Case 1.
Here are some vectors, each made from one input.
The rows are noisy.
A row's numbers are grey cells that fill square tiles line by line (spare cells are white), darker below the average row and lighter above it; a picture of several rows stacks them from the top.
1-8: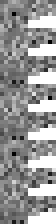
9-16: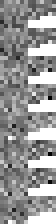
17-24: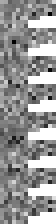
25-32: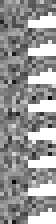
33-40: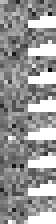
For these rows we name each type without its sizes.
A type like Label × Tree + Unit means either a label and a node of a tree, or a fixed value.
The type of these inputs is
Label + Line.
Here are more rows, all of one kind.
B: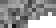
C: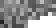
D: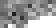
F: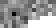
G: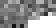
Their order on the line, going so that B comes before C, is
D, F, B, C, G.
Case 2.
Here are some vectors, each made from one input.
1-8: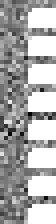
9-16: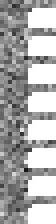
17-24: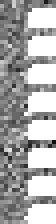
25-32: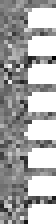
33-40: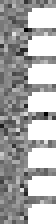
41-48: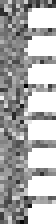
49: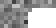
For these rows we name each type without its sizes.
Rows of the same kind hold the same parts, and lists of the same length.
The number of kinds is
2.
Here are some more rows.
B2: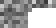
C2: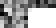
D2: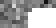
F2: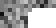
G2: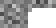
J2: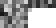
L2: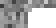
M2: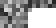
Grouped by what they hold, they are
B2, D2, F2, G2, L2
C2, J2, M2

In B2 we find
a point on a circle and a true/false value.
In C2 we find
a fixed value.
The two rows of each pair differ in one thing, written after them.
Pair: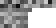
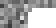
the place on the circle
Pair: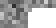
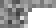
the place on the circle
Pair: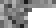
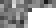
the place on the circle
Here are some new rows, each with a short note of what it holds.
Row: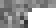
a point on a circle and a true/false value
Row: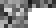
a fixed value
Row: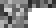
a fixed value
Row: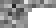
a point on a circle and a true/false value
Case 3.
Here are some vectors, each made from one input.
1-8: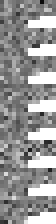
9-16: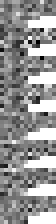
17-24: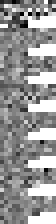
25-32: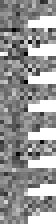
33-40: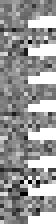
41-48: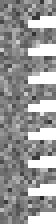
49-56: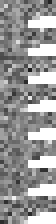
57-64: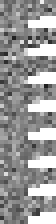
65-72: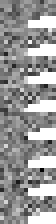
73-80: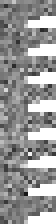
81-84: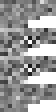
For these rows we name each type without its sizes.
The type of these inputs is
Bool × Circle.
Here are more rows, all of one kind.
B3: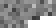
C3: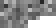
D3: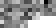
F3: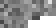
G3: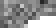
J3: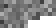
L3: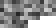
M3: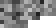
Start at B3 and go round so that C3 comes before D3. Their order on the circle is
B3, J3, C3, D3, G3, L3, M3, F3.
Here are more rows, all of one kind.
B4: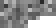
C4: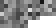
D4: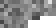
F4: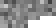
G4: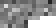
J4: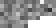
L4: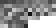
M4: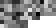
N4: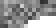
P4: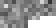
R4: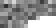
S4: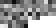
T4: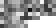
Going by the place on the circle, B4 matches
C4 and R4.
